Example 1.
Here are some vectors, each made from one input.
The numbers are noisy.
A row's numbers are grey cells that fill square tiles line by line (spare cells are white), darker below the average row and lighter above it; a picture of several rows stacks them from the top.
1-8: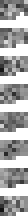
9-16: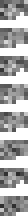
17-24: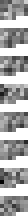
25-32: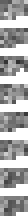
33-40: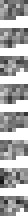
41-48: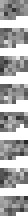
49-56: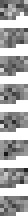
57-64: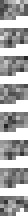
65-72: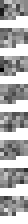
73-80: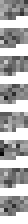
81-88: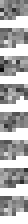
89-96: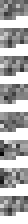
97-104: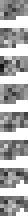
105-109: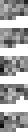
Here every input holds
either a point on a 4-point line and a point on a 6-point line, or a point on a 5-point line.
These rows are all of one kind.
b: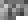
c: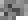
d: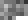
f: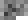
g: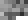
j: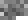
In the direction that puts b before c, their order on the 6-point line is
g, b, d, j, f, c.
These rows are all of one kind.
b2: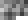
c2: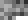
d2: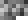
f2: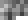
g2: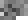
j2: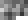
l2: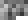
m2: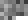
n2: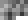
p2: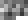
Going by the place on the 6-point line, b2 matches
c2, d2, j2 and p2.
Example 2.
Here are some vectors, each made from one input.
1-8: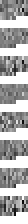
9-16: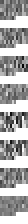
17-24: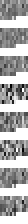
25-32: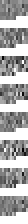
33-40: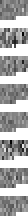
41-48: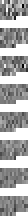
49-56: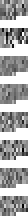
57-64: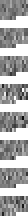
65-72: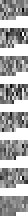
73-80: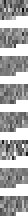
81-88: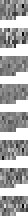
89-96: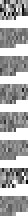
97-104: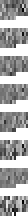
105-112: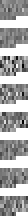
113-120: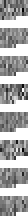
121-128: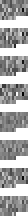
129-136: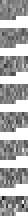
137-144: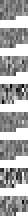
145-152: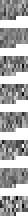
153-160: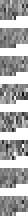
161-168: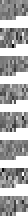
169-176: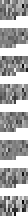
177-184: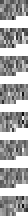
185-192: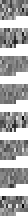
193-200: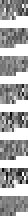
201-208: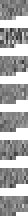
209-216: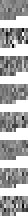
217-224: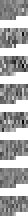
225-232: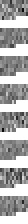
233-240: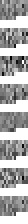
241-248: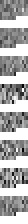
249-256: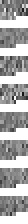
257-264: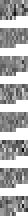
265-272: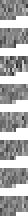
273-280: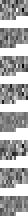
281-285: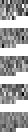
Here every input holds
either one of 7 labels, or a point on a 15-point line.
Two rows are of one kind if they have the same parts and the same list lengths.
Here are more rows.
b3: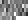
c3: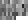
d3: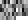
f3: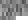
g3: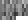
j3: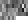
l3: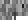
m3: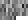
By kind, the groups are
b3, d3, j3
c3, f3, g3, l3, m3

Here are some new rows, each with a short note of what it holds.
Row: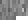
a point on a 15-point line
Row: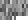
a point on a 15-point line
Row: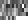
one of 7 labels
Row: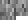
a point on a 15-point line
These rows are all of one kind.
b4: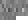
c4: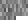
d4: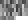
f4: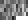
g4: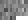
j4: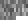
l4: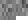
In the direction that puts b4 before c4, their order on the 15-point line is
f4, g4, b4, l4, j4, c4, d4.
